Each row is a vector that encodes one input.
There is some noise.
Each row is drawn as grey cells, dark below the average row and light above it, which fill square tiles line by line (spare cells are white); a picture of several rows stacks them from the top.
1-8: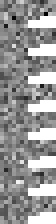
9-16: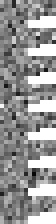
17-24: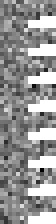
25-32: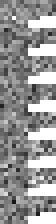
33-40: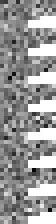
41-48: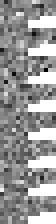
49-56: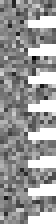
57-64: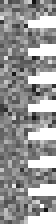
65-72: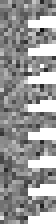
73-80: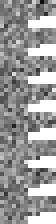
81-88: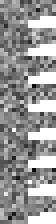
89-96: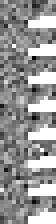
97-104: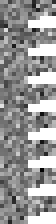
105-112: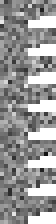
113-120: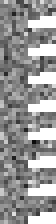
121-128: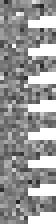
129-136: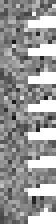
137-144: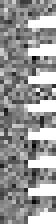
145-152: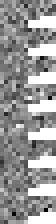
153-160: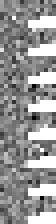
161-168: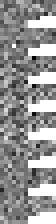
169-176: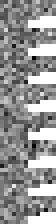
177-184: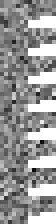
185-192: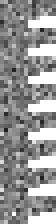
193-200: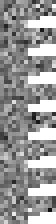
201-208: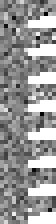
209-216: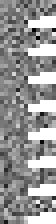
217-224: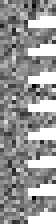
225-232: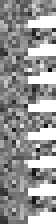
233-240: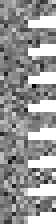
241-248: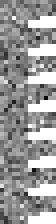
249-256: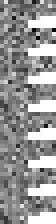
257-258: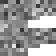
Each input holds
a node of a 10-node tree and a node of a 15-node tree.
